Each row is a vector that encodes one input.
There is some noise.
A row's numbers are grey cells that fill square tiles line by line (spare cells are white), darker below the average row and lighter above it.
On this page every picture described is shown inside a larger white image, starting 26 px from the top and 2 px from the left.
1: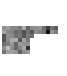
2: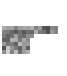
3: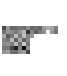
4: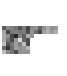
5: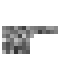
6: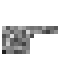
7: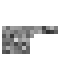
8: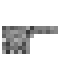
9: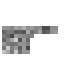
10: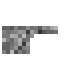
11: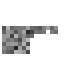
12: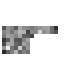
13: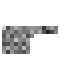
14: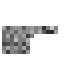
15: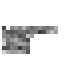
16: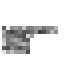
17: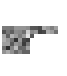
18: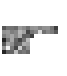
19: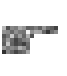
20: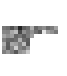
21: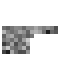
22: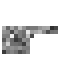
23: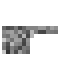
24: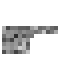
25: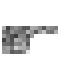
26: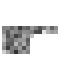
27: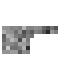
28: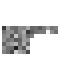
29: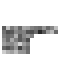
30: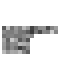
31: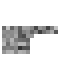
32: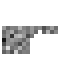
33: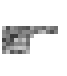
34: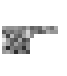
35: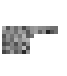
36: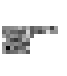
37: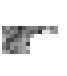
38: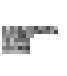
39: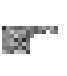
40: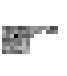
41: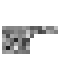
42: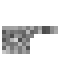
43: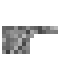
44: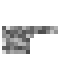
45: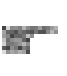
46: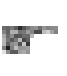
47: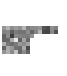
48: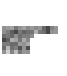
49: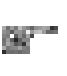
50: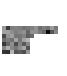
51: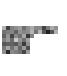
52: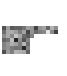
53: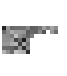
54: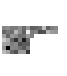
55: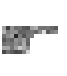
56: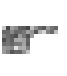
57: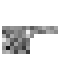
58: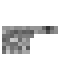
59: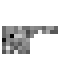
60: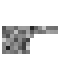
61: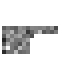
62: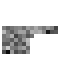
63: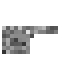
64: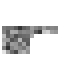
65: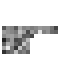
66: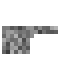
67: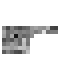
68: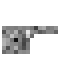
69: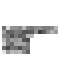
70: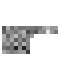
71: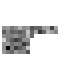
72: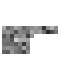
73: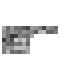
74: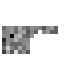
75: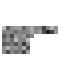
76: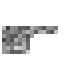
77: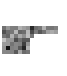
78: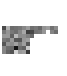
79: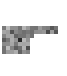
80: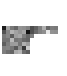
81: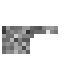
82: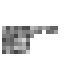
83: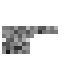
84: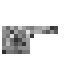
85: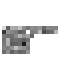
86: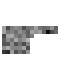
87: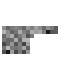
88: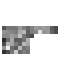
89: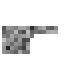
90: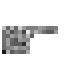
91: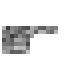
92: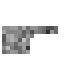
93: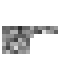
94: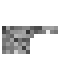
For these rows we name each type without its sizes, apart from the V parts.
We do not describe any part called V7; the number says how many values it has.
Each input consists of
a label, together with either a point on a line, or a value of V7.
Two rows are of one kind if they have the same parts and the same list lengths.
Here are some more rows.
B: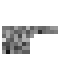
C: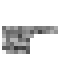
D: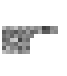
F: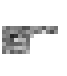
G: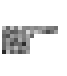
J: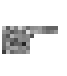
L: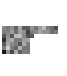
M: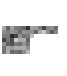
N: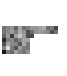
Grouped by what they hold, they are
B, C
D, F, G, J, L, M, N

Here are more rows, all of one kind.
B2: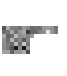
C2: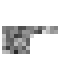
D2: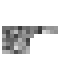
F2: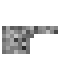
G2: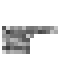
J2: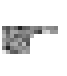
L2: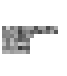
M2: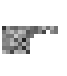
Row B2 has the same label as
F2 and M2.
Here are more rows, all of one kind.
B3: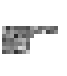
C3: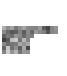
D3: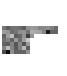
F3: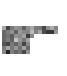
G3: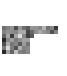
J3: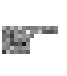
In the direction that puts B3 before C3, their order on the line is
D3, B3, G3, C3, J3, F3.
